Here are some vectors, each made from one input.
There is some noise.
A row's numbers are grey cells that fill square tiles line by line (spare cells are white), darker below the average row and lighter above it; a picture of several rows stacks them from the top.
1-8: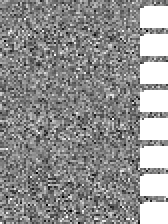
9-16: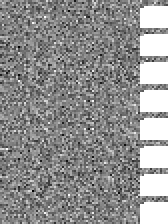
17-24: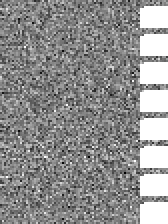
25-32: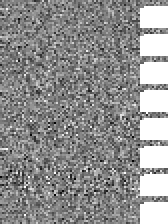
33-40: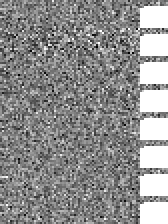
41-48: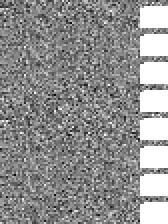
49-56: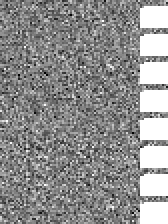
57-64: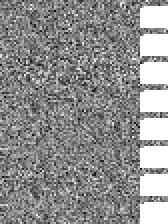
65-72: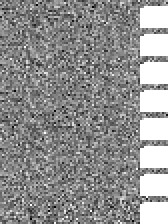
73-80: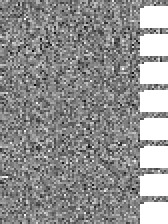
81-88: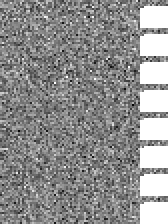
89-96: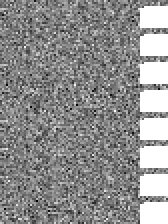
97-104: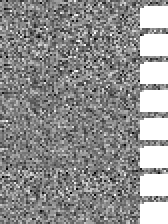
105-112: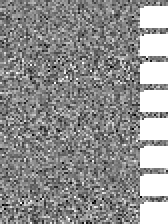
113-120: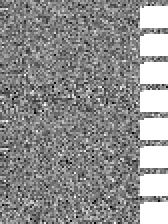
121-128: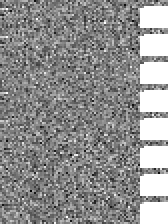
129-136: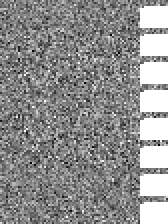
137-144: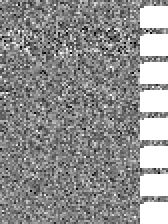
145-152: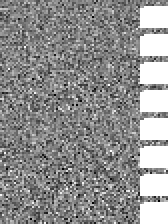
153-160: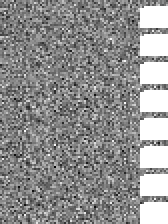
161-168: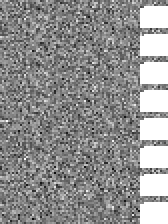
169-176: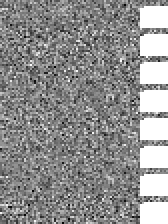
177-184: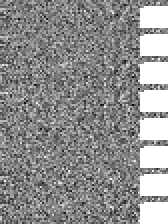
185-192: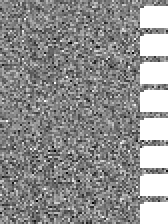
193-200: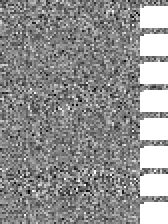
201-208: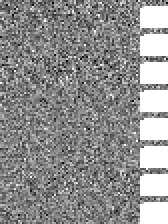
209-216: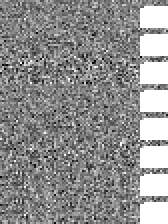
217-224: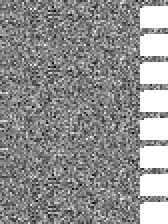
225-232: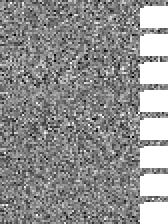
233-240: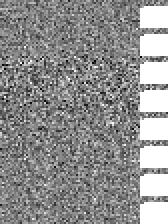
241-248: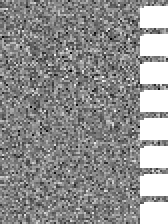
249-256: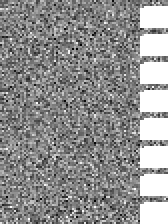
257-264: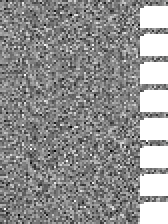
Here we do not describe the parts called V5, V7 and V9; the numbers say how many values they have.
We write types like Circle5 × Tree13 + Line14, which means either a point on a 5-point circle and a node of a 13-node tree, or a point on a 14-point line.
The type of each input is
Bool × Tree11 + (Line6 + V7) × V5 + V9.
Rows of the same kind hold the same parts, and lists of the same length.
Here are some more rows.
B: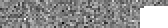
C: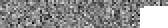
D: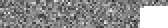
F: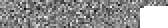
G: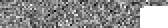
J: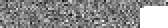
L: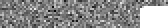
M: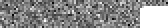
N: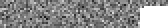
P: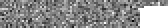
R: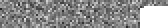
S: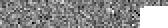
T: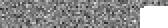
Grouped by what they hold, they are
B, F, R, T
C, N, P, S
D
G, J, L, M

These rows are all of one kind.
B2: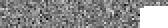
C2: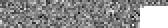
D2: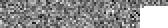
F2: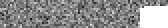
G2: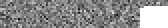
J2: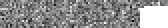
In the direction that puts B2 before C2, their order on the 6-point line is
J2, F2, G2, B2, C2, D2.
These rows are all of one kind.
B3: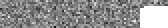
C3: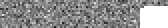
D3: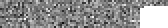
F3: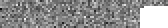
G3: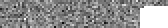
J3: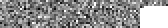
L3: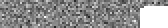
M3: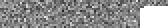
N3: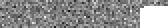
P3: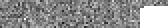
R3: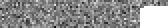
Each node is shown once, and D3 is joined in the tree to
P3.
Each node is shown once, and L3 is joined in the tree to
C3 and M3.
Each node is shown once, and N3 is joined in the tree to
F3.
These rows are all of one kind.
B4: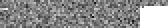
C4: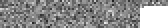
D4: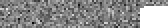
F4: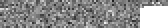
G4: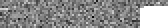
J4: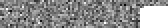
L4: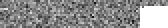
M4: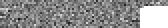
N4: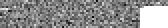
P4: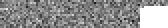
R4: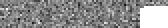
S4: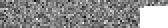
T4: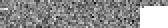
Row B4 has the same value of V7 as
G4, L4, N4 and T4.
